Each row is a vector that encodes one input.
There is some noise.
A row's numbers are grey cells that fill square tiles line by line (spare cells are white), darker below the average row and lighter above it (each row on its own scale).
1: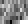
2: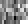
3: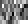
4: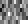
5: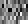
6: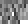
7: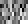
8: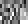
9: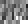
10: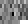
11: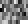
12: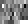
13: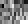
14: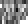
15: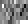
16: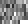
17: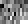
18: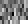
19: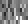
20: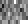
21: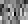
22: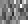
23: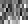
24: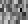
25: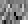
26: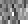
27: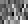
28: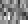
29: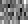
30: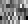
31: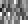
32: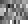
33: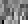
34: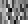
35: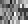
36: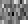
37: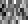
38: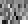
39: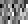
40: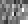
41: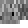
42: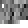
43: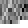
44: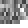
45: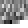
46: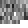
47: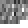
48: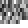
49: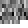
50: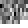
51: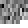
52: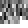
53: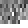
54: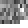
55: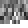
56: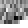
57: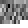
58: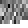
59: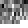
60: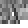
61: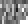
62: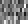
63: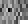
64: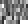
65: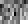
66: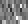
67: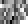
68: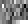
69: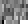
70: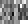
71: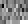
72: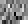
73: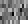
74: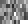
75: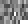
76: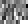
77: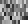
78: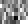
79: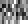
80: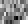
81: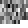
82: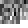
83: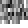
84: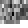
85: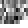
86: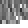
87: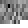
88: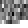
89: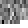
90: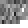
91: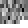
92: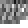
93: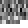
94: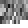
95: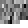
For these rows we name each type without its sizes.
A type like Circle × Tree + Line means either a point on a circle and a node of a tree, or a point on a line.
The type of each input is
(Label + Line) × Tree.
